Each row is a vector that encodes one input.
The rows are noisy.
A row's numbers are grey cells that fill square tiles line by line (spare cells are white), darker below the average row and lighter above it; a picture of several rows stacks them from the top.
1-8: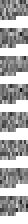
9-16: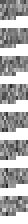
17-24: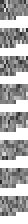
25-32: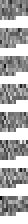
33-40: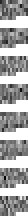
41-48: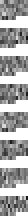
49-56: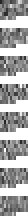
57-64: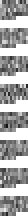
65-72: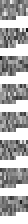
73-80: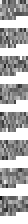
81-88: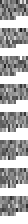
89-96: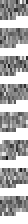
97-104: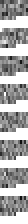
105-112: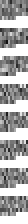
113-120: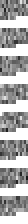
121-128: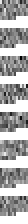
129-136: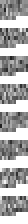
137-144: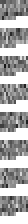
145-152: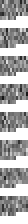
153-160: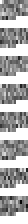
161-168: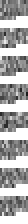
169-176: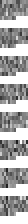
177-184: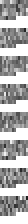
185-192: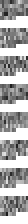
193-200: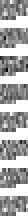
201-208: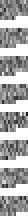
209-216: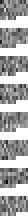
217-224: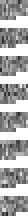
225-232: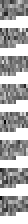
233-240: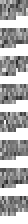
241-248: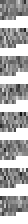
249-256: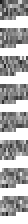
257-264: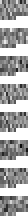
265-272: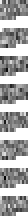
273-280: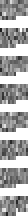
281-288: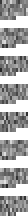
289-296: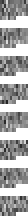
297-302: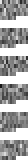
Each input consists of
a point on an 8-point circle, a point on a 13-point line and a true/false value.
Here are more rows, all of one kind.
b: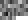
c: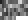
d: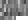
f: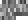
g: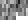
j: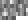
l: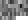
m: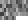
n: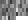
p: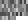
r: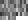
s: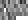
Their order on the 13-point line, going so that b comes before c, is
g, b, l, d, c, s, j, n, f, p, r, m.
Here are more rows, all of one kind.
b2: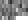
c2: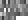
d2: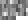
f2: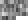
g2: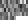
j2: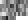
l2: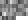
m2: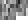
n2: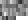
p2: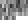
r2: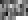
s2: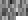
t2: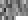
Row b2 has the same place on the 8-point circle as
s2 and t2.
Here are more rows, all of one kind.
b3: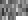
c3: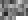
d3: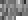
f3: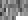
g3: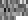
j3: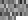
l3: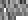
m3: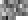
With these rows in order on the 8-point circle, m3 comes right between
d3 and l3.
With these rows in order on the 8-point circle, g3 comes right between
b3 and c3.
